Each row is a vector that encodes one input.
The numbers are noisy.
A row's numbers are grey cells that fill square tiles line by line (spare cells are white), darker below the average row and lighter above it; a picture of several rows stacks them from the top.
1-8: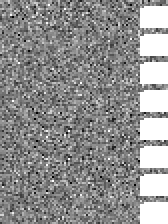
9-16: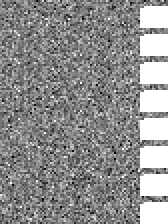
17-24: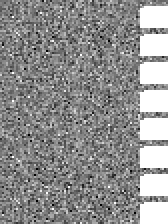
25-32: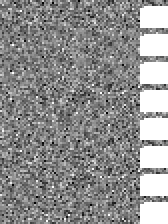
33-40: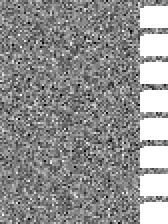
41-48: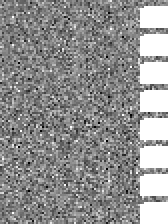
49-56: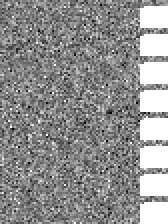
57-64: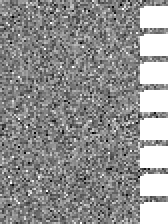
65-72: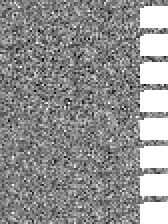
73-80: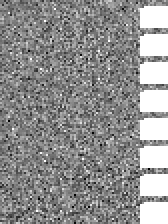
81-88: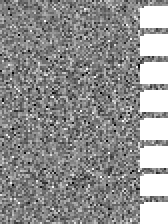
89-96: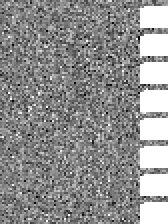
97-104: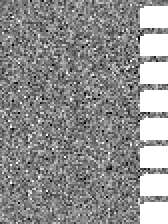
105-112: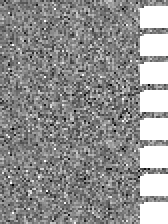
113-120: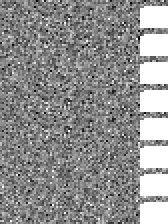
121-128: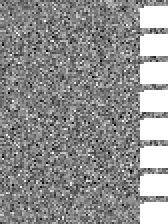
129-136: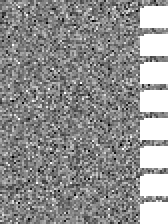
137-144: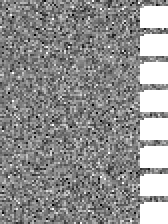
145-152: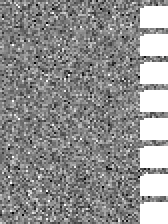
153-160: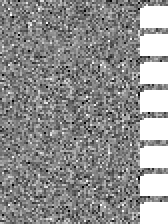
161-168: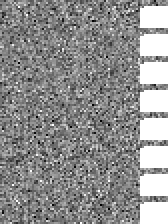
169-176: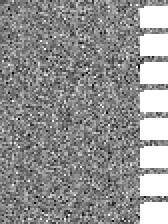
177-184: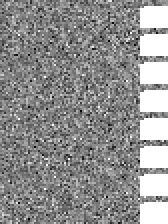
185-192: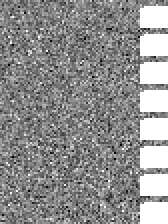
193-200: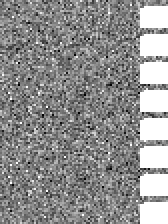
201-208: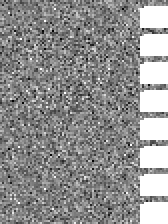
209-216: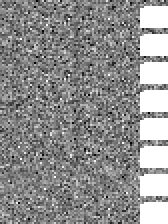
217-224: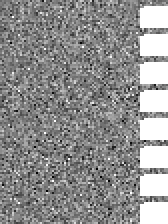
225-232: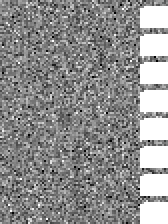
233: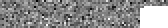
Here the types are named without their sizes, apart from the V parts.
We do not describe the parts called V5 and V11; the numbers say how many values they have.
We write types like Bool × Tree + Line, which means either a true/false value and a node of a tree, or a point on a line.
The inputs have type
Line × (Line + V5) + V11.
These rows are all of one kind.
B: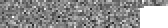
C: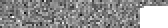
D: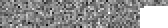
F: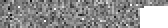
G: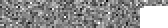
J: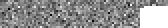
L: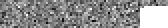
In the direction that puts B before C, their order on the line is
L, J, B, F, C, D, G.
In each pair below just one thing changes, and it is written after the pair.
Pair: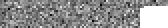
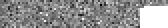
the place on the line
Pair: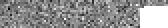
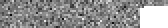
the value of V5
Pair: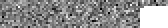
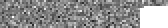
the place on the line
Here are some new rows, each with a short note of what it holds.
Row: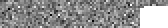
a point on a line and a value of V5
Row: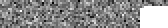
a value of V11
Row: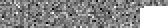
a point on each of two lines
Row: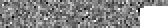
a value of V11
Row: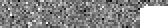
a value of V11
